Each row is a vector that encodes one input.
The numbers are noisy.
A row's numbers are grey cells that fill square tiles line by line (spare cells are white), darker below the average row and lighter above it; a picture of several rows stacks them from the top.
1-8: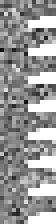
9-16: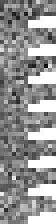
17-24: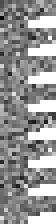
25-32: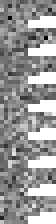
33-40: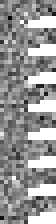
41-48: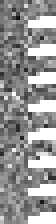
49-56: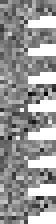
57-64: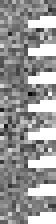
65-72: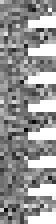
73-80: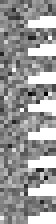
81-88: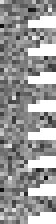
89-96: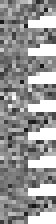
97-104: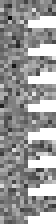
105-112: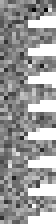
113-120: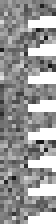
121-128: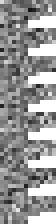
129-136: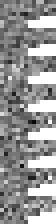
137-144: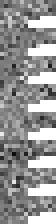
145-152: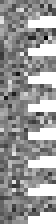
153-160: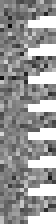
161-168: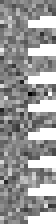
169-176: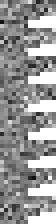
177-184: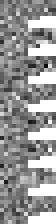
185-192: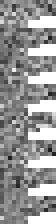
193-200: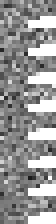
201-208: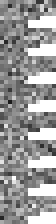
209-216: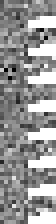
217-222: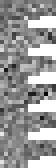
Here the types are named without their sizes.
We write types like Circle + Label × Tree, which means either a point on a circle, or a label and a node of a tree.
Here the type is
Bool × Bool × Bool + List(Line).
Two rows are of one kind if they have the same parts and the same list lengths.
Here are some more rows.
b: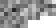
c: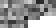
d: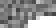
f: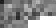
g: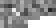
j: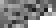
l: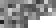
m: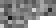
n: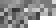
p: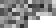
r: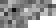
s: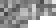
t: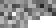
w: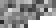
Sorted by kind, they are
b, n, r, s
c, j, l, w
d, f, m
g, t
p

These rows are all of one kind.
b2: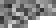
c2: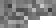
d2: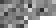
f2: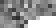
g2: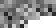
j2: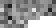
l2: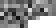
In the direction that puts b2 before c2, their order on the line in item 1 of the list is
j2, b2, c2, l2, d2, f2, g2.
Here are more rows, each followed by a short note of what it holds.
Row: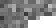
a list of three items
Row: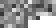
the empty list
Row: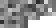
three true/false values
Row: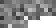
a list of three items
